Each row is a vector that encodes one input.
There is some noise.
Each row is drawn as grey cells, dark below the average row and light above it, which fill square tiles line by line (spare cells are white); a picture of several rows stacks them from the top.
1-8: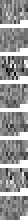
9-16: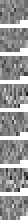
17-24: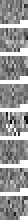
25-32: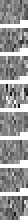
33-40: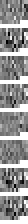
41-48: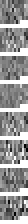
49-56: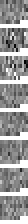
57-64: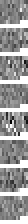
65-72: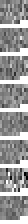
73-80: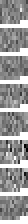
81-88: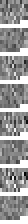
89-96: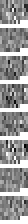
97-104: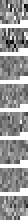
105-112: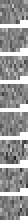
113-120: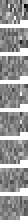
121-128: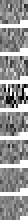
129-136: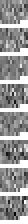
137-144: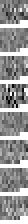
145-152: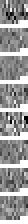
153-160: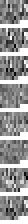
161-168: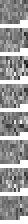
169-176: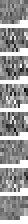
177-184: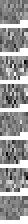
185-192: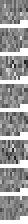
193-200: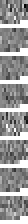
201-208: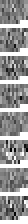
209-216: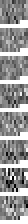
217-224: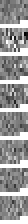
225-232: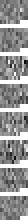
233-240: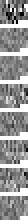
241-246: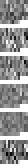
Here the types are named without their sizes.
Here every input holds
a true/false value, together with either a point on a circle, or a point on a line.
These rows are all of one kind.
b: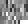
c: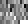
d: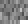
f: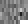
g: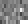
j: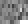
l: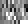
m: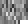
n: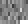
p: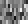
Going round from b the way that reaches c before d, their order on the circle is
b, g, p, l, f, m, j, c, d, n.
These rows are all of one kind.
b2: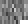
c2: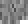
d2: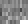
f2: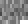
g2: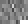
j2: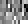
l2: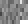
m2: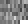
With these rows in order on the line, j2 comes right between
c2 and f2.
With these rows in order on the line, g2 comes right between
b2 and d2.
